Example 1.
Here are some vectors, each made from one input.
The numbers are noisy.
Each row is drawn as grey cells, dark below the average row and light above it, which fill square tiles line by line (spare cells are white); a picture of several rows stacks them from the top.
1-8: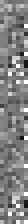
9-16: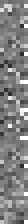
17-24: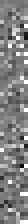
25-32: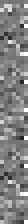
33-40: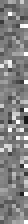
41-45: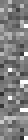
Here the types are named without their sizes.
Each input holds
a list of points on a line.
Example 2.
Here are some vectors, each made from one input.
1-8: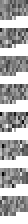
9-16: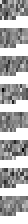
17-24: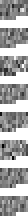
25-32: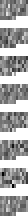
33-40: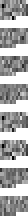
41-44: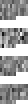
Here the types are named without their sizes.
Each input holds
a list of points on a circle.
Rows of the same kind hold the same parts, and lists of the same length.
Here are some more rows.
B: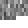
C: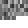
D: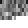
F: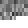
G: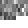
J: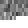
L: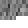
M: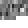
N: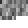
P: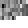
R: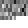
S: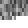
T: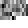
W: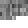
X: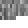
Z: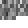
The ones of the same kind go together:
B, C, R, X, Z
D, F, G, J, L, M, N, S, W
P, T

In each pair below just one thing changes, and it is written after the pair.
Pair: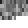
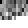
the place on the circle in item 2 of the list
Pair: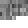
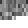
the place on the circle in item 1 of the list
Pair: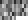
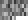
the place on the circle in item 2 of the list
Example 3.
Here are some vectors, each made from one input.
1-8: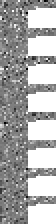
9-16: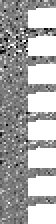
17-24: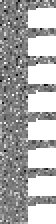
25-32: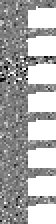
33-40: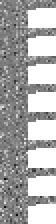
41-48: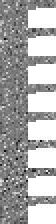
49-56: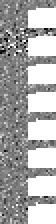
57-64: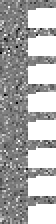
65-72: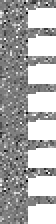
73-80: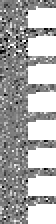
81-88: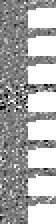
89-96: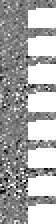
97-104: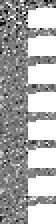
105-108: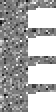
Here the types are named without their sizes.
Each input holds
a list of points on a line.
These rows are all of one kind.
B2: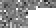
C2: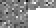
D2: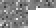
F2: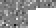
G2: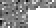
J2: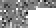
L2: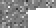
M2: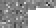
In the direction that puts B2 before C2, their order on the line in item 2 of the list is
B2, J2, F2, D2, C2, M2, G2, L2.
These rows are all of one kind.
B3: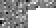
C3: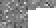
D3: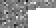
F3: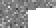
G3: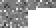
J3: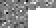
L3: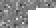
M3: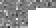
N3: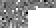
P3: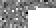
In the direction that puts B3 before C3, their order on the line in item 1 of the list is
B3, J3, D3, C3, F3, L3, M3, G3, P3, N3.
